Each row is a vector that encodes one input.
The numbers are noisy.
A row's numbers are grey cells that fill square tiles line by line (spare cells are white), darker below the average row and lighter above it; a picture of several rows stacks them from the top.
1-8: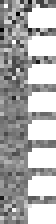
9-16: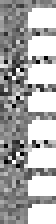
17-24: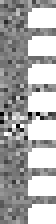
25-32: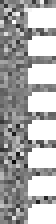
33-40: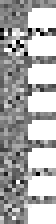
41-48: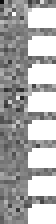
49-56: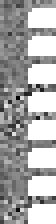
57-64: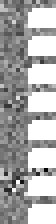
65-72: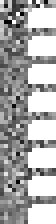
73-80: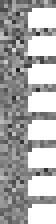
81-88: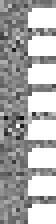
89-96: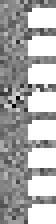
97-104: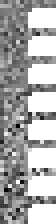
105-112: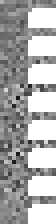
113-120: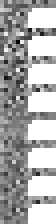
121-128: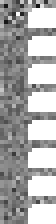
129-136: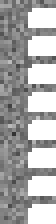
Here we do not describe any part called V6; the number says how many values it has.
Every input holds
a list of up to two items, each a true/false value and a value of V6.
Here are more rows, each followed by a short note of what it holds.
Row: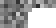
a list of one item
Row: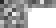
the empty list
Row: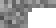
a list of two items
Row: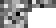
a list of two items
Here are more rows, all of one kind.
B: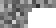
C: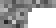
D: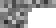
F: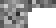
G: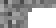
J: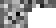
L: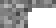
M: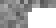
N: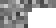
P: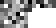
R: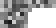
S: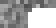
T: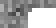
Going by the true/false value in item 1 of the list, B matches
F, L and T.
